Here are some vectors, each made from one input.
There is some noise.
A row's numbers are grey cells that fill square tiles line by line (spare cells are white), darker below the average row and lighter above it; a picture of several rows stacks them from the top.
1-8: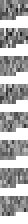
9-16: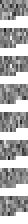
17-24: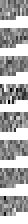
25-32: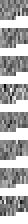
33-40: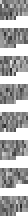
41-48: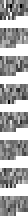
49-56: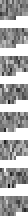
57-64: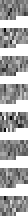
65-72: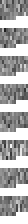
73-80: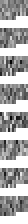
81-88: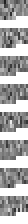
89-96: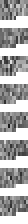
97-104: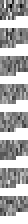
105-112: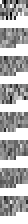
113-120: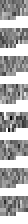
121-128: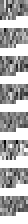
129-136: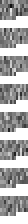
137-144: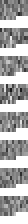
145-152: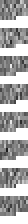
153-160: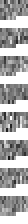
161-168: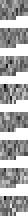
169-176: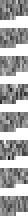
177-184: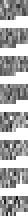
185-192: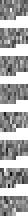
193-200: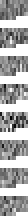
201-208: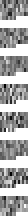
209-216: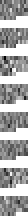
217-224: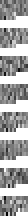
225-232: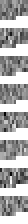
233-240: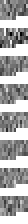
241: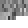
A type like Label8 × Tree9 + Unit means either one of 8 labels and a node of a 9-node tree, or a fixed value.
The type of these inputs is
Label4 + Line3 × Line5.
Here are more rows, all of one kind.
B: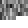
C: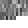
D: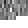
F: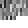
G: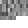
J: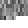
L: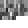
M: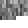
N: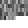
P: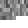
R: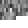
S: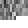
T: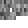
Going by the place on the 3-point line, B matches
M and S.
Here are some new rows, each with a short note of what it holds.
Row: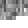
one of 4 labels
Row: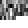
a point on a 3-point line and a point on a 5-point line
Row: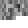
one of 4 labels
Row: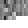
a point on a 3-point line and a point on a 5-point line
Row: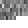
a point on a 3-point line and a point on a 5-point line
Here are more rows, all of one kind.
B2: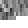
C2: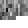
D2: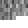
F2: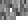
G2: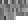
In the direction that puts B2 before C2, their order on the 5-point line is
F2, G2, D2, B2, C2.
